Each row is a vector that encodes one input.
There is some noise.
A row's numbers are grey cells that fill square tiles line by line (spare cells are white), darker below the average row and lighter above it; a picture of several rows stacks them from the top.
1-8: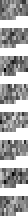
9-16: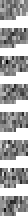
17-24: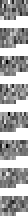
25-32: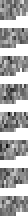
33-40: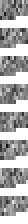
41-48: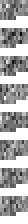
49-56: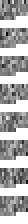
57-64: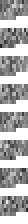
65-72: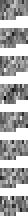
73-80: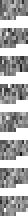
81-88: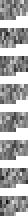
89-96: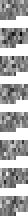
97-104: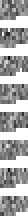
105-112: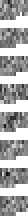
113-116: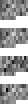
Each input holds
four true/false values, together with either one of 6 labels, or a point on an 8-point line.
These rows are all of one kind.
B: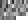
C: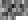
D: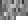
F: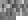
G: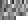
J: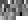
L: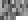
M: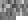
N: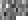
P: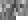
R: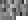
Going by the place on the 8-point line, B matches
F, M and P.
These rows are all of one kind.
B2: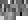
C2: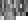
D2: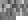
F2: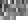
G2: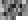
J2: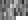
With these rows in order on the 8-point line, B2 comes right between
C2 and G2.
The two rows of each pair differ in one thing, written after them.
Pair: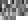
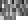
one of the four true/false values
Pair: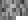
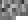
the label
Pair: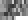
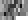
one of the four true/false values
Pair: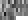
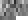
the label
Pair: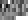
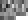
one of the four true/false values
